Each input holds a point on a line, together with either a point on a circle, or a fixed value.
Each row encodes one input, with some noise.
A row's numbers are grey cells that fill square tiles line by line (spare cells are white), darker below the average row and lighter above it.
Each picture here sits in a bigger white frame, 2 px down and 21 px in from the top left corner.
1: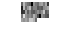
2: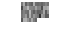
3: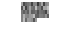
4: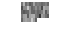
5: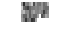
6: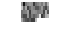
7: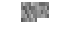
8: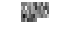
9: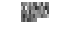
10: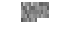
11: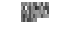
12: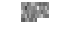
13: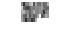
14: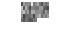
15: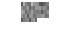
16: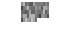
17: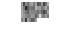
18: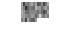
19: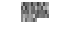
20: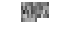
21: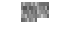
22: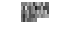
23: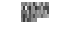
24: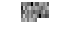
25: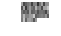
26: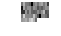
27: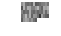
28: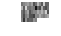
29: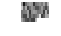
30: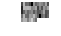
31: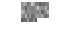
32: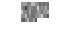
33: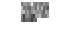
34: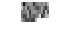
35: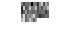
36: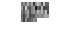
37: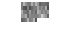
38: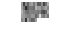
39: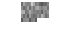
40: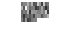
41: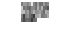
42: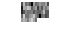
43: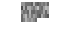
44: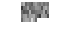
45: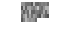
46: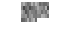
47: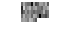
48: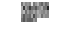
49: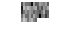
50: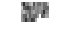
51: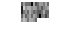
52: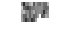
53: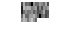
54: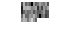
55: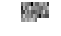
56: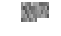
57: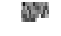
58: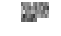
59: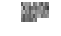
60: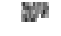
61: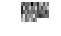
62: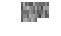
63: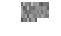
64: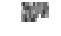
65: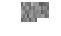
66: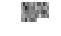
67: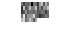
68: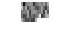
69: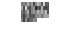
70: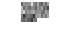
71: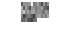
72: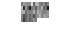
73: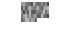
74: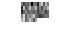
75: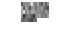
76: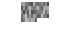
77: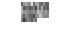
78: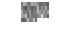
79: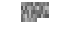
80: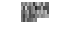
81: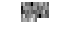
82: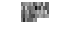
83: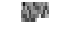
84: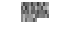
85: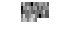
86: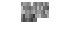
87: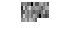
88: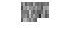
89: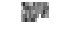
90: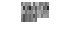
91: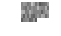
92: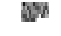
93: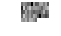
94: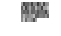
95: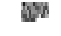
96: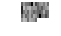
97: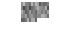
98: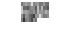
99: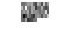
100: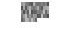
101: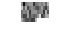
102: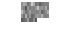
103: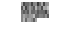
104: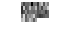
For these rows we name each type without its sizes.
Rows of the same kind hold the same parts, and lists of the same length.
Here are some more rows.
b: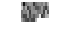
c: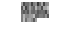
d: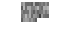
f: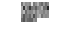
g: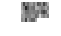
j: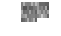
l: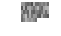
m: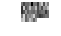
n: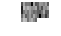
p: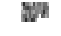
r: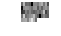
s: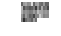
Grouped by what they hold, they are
b, c, g, m, p
d, f, j, l, n, r, s

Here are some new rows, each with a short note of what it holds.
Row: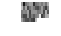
a point on a line
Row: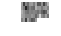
a point on a line
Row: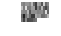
a point on a circle and a point on a line
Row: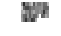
a point on a line
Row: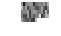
a point on a line
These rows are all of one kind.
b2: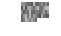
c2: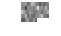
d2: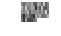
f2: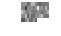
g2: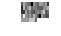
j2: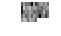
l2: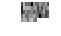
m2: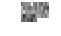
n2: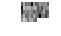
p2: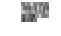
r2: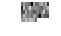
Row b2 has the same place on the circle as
c2, d2, f2 and p2.
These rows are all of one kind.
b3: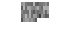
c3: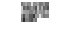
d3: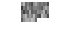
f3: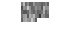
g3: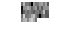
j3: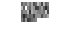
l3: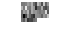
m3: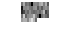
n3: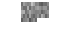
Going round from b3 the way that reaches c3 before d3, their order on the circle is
b3, c3, d3, m3, g3, f3, j3, n3, l3.
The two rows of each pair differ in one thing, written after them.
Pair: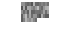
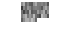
the place on the circle
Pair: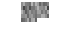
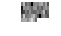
the place on the line
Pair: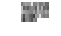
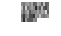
the place on the line
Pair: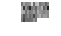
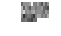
the place on the circle
